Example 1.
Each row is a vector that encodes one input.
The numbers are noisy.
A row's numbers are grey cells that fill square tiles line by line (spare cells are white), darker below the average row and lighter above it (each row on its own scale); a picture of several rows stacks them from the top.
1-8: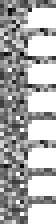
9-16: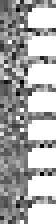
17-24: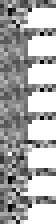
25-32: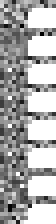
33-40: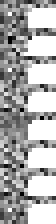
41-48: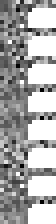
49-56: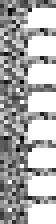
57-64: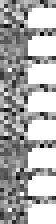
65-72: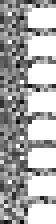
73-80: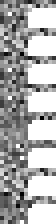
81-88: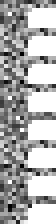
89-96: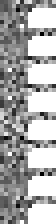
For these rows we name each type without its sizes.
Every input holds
a label.
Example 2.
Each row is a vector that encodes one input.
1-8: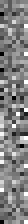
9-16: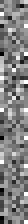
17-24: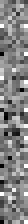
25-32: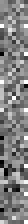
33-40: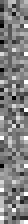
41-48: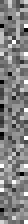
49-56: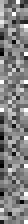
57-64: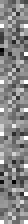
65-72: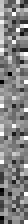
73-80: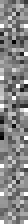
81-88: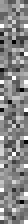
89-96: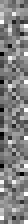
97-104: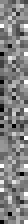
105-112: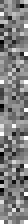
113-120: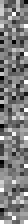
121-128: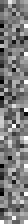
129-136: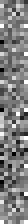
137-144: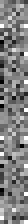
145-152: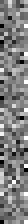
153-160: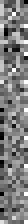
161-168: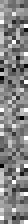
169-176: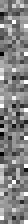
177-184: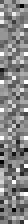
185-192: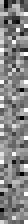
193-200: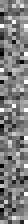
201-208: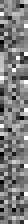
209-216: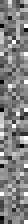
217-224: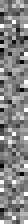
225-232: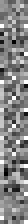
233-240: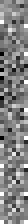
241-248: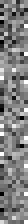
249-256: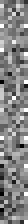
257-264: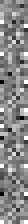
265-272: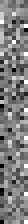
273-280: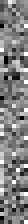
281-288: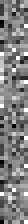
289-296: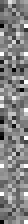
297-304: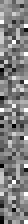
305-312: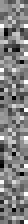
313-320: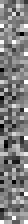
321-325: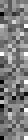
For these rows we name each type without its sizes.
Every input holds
either a point on a circle, or a fixed value.
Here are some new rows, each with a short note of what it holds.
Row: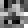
a fixed value
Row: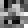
a fixed value
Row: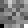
a point on a circle
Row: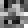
a fixed value
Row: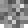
a point on a circle
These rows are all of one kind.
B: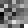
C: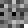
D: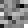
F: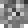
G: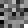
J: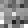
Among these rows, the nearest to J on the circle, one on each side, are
D and F.
